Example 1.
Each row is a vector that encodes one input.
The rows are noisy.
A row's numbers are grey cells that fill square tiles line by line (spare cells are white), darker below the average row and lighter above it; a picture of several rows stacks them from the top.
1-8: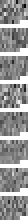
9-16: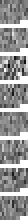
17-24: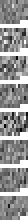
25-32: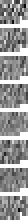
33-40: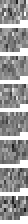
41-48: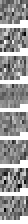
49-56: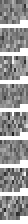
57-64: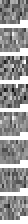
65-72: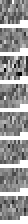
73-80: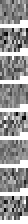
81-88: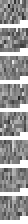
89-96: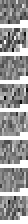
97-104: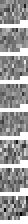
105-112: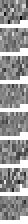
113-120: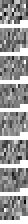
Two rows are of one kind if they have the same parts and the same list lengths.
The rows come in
2 kinds.
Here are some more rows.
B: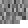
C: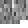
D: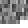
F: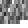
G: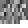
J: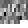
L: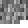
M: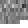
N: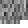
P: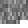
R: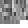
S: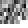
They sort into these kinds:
B, D, F, S
C, G, J, L, M, N, P, R

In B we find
a point on a 12-point line and four true/false values.
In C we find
a point on a 6-point circle and four true/false values.
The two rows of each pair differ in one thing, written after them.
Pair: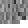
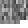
one of the four true/false values
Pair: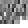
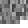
the place on the 12-point line
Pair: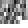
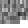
the place on the 12-point line
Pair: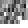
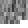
one of the four true/false values
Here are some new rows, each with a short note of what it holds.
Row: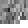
a point on a 12-point line and four true/false values
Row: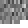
a point on a 6-point circle and four true/false values
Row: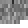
a point on a 6-point circle and four true/false values
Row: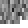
a point on a 12-point line and four true/false values
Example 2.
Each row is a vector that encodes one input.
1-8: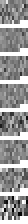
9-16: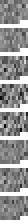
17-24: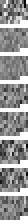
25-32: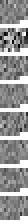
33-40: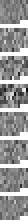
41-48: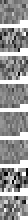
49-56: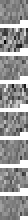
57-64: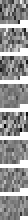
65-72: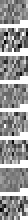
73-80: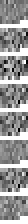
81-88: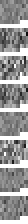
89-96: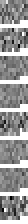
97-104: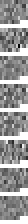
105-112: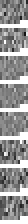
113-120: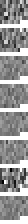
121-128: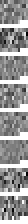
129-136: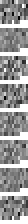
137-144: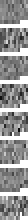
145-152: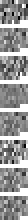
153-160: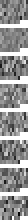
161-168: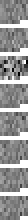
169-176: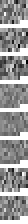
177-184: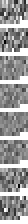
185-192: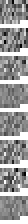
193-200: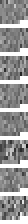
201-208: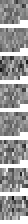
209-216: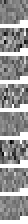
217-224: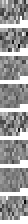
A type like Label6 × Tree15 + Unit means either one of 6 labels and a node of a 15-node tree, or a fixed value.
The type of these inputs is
Bool × Bool × Bool × (Circle6 + Unit) + Line13.
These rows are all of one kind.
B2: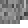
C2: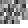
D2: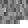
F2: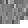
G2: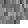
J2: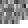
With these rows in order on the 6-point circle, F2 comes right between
B2 and J2.
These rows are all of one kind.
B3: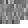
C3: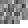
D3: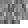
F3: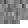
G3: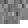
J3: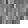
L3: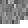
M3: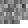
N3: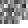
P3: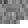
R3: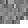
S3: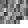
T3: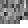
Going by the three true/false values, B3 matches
N3 and T3.
